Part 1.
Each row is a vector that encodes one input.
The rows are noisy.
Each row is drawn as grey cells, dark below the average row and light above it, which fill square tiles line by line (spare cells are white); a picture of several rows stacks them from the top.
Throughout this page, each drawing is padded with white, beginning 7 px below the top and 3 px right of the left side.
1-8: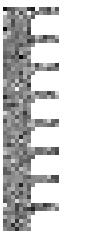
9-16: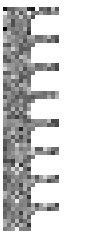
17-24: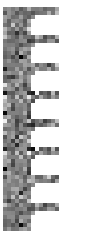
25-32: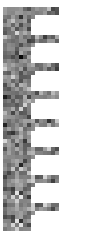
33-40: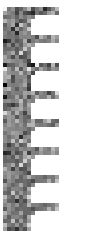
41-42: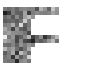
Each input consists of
either a point on a 5-point circle and a true/false value, or a fixed value.
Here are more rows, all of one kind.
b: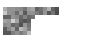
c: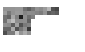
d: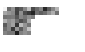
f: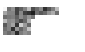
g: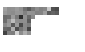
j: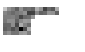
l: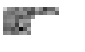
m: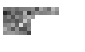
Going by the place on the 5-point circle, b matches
d and f.
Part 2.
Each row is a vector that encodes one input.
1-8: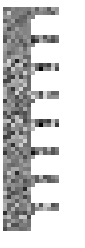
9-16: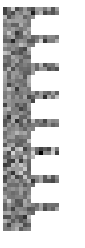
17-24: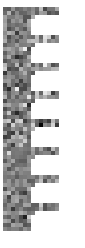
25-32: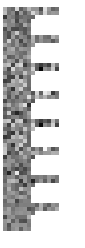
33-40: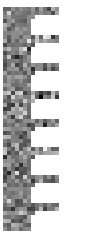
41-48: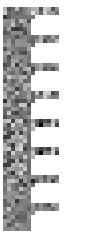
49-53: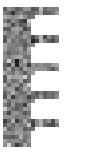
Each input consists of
a list of up to two points on a 6-point line.
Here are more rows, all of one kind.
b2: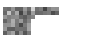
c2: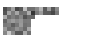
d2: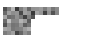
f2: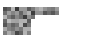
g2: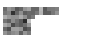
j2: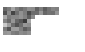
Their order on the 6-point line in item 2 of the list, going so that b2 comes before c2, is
f2, d2, b2, c2, g2, j2.
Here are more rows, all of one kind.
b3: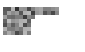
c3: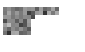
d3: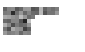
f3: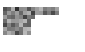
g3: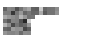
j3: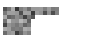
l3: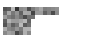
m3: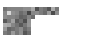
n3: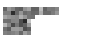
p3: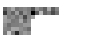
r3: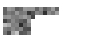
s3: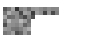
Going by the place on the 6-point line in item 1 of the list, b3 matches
f3, j3, l3 and s3.
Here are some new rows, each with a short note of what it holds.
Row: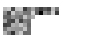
the empty list
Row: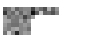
a list of two items
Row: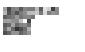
a list of one item
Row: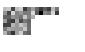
the empty list
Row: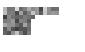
a list of one item
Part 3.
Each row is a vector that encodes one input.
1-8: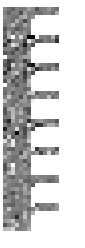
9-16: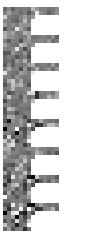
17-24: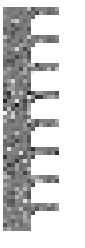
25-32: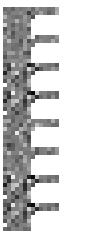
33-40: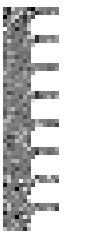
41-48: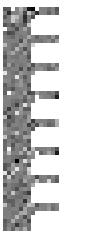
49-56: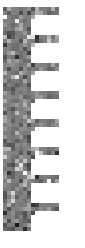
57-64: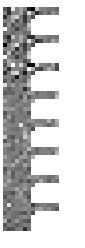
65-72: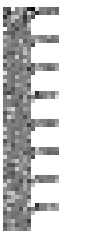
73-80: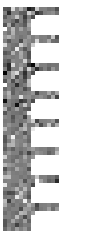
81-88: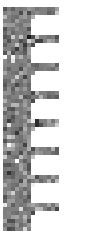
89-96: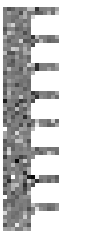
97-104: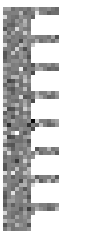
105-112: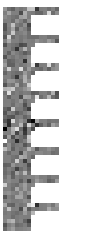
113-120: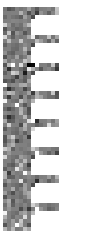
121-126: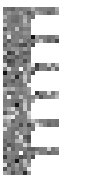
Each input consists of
a true/false value, together with either a fixed value, or a point on a 4-point line and a point on a 6-point line.
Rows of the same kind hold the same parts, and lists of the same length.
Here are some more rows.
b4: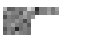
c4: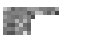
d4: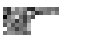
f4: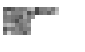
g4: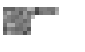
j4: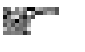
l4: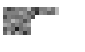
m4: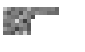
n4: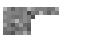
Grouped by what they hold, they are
b4, c4, f4, g4, l4, m4, n4
d4, j4

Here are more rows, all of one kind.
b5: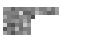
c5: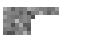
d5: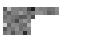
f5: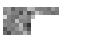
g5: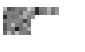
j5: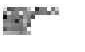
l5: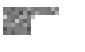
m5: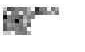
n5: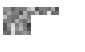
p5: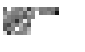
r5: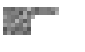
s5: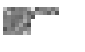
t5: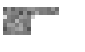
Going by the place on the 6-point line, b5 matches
j5, m5 and p5.
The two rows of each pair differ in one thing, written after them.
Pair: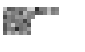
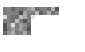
the place on the 4-point line
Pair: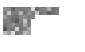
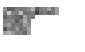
the place on the 6-point line
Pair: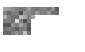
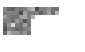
the place on the 4-point line
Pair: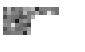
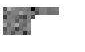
the place on the 4-point line
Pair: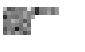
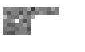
the place on the 4-point line
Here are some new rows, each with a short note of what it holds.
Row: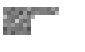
a point on a 4-point line, a point on a 6-point line and a true/false value
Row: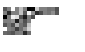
a true/false value
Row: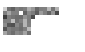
a point on a 4-point line, a point on a 6-point line and a true/false value
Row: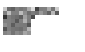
a point on a 4-point line, a point on a 6-point line and a true/false value
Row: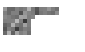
a point on a 4-point line, a point on a 6-point line and a true/false value
